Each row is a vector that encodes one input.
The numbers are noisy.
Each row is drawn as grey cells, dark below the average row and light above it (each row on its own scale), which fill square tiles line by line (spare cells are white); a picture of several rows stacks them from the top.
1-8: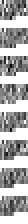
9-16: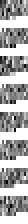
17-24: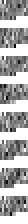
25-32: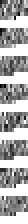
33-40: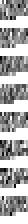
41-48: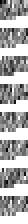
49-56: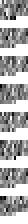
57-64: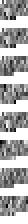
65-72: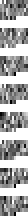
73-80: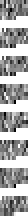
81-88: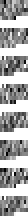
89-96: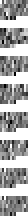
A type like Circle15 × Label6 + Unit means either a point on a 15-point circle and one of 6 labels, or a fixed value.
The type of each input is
Line4 + List2(Line6).
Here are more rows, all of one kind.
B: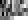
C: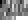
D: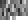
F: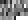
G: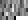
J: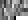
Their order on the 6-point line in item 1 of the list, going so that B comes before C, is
B, D, C, F, G, J.
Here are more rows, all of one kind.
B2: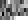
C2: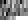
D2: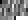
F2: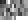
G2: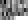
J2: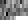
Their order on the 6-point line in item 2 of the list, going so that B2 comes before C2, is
F2, B2, D2, C2, J2, G2.
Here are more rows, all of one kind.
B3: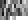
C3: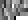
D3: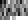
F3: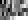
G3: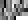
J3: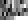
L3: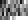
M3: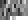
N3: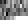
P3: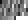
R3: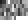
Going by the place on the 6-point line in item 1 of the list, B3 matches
D3, L3, M3 and N3.
